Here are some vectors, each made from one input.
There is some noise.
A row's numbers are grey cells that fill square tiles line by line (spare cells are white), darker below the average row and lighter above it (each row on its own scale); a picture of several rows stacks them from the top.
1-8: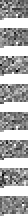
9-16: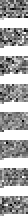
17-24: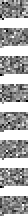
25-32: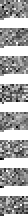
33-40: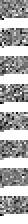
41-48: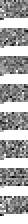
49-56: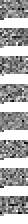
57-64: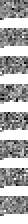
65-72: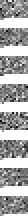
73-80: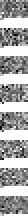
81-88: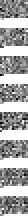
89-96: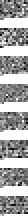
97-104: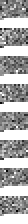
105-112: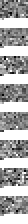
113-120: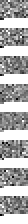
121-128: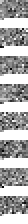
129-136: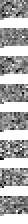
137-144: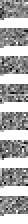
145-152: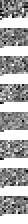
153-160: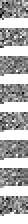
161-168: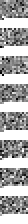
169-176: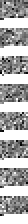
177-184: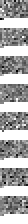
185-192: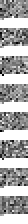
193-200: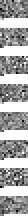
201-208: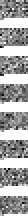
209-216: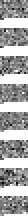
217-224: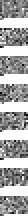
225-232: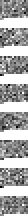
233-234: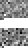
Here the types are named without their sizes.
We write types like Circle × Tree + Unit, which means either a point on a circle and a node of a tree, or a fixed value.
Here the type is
(Circle + Line) × Line.
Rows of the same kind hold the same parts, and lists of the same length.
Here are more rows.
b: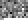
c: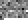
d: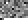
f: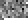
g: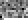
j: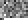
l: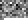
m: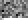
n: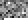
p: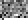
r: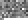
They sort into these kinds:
b, d, j, l, n, r
c, f, g, m, p

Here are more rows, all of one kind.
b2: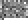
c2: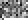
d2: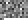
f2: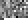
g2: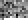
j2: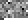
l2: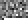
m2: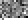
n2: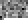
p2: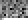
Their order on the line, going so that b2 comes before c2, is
f2, d2, j2, l2, n2, p2, m2, b2, c2, g2.
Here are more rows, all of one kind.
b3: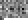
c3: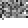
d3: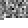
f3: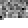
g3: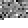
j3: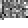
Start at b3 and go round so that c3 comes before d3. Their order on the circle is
b3, f3, g3, c3, d3, j3.
